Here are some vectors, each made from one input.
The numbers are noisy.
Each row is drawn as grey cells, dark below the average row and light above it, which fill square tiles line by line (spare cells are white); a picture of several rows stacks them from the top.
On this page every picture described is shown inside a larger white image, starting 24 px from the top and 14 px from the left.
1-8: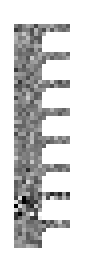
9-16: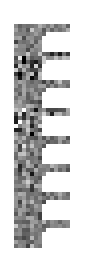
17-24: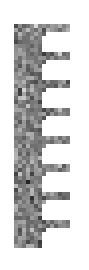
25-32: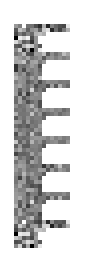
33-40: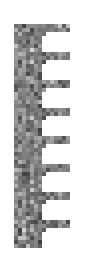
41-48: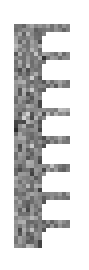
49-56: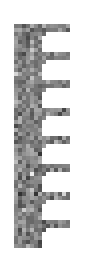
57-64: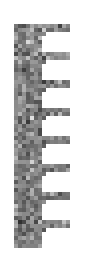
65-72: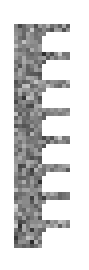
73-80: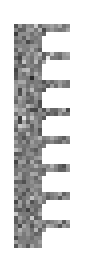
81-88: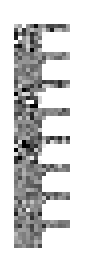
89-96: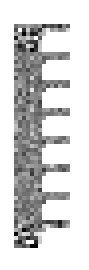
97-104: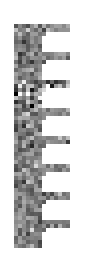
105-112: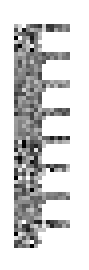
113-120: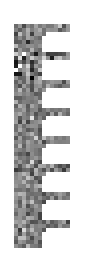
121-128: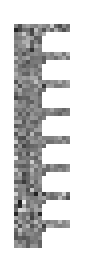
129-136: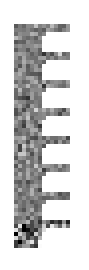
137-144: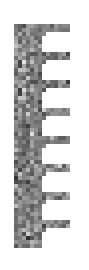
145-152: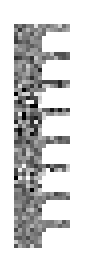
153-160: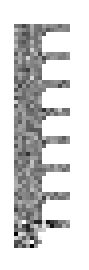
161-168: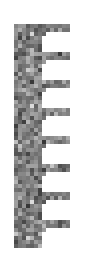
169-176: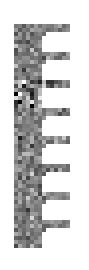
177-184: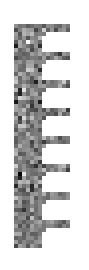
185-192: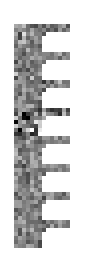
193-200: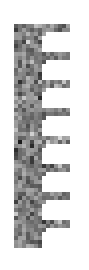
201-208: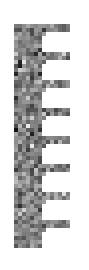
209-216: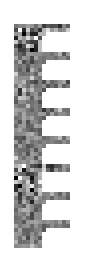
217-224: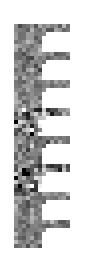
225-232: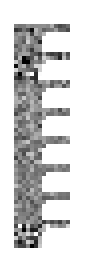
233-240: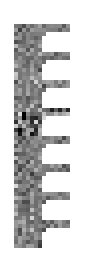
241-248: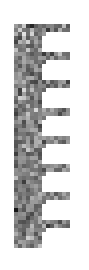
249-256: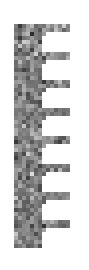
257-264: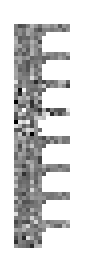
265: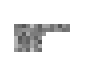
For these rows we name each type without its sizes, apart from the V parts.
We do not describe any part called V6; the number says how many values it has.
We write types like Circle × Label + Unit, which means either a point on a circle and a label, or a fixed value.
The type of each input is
Bool × Circle + List(V6) × Tree.
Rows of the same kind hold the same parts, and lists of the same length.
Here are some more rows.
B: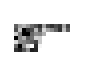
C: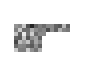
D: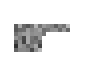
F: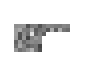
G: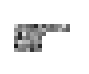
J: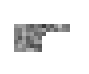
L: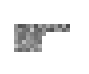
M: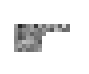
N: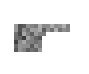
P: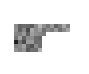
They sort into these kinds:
B
C, F, G, J
D
L, M, N, P

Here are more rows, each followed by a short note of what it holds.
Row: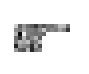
a node of a tree, together with the empty list
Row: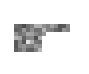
a node of a tree, together with a list of one item
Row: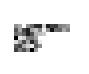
a point on a circle and a true/false value
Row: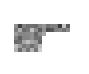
a node of a tree, together with a list of one item
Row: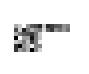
a point on a circle and a true/false value
